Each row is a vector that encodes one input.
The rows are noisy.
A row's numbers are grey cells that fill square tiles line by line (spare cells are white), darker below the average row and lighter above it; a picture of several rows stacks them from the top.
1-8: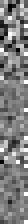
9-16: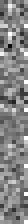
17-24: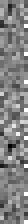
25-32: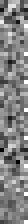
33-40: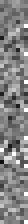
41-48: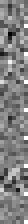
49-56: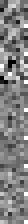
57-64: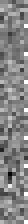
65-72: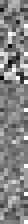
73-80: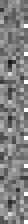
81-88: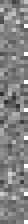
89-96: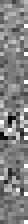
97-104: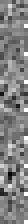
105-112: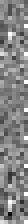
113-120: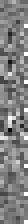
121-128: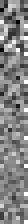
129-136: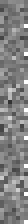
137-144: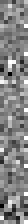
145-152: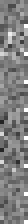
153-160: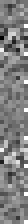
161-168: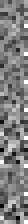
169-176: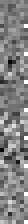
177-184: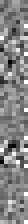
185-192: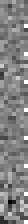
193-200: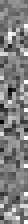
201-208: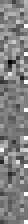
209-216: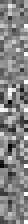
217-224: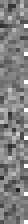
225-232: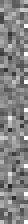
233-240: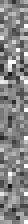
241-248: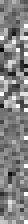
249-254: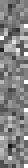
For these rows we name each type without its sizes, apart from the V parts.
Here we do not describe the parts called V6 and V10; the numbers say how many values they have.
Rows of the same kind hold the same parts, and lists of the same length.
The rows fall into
3 kinds.
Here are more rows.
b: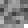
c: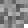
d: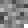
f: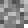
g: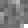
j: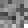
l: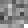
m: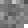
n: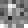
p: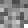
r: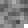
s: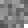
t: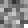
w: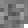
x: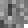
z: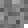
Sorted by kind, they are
b, g, m, r, s, w, x, z
c, d, f, l, n, p, t
j

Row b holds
a value of V6 and a value of V10.
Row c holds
a point on a circle and a point on each of two lines.
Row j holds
a fixed value.
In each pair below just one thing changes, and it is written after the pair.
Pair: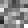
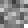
the place on one of the two lines
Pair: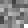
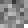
the place on one of the two lines
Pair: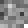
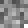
the place on the circle
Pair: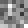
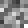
the place on one of the two lines
